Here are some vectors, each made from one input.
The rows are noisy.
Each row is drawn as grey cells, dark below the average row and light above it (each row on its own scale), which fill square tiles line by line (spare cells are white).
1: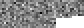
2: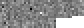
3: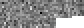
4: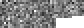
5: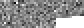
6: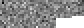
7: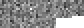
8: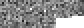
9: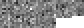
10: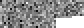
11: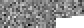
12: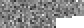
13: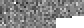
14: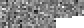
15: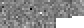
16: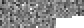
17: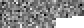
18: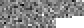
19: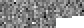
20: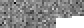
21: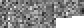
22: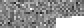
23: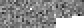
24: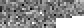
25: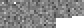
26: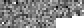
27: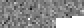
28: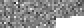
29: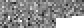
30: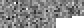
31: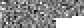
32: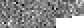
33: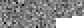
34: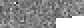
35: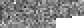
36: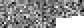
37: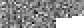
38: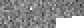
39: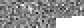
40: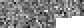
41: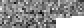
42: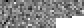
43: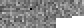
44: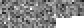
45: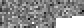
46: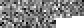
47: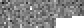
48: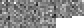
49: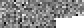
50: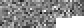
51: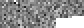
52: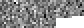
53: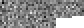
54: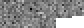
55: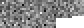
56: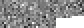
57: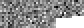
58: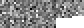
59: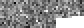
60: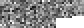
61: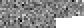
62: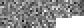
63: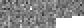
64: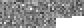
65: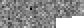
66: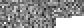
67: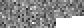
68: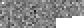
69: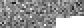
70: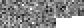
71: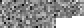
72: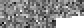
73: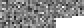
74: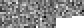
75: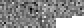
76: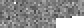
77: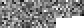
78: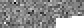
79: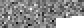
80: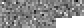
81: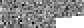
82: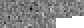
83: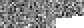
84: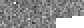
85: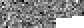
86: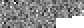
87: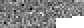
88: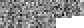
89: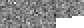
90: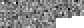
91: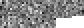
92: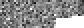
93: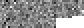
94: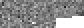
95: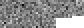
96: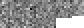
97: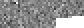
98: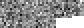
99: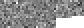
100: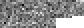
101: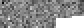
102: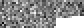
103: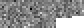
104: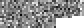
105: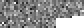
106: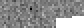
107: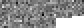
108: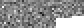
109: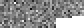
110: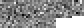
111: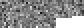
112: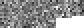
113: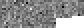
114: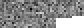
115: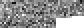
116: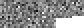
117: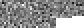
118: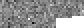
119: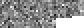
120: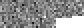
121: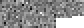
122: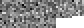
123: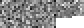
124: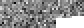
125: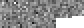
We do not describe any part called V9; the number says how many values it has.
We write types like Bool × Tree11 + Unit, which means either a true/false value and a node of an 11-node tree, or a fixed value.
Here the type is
Bool × Bool × Bool × Bool × (Line6 + V9).
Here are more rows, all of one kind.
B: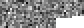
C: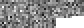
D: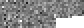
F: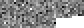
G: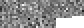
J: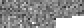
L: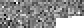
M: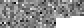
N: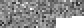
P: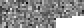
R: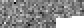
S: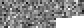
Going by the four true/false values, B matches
D, P and S.
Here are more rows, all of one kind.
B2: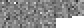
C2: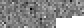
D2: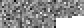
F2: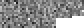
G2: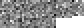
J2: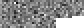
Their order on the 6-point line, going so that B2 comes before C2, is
F2, B2, J2, C2, D2, G2.
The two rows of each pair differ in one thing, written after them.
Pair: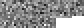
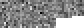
one of the four true/false values
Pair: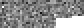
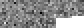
the value of V9
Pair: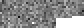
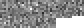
the value of V9
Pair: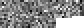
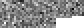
one of the four true/false values
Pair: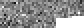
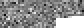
the value of V9
